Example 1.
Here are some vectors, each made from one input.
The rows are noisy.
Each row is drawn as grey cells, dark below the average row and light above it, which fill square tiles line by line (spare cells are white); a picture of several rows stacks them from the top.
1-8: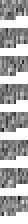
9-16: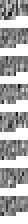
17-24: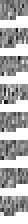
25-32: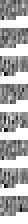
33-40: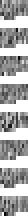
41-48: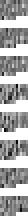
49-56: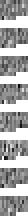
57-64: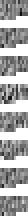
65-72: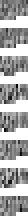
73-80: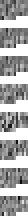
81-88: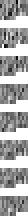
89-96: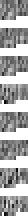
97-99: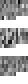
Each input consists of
either a point on a 7-point line, or a point on an 8-point line.
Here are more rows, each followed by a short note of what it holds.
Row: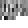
a point on a 7-point line
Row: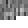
a point on an 8-point line
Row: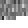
a point on an 8-point line
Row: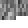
a point on an 8-point line
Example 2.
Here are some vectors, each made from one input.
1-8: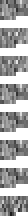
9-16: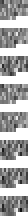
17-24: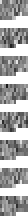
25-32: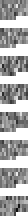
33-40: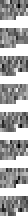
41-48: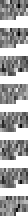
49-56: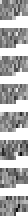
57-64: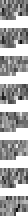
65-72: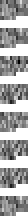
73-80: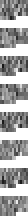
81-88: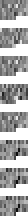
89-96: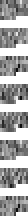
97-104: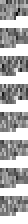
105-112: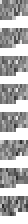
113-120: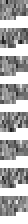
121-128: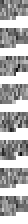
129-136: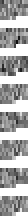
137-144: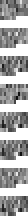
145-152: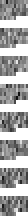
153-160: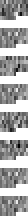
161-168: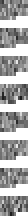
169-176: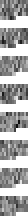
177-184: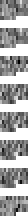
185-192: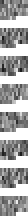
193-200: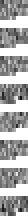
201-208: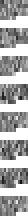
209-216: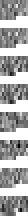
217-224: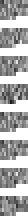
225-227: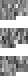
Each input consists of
either a point on a 5-point line, or a point on an 8-point line.
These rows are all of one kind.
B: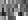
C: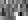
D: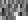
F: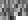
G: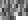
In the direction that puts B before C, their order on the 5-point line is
B, C, D, G, F.
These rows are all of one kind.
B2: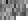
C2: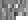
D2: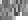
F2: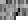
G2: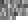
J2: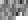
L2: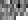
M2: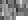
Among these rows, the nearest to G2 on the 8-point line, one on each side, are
C2 and L2.
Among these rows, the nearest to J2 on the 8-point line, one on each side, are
D2 and F2.
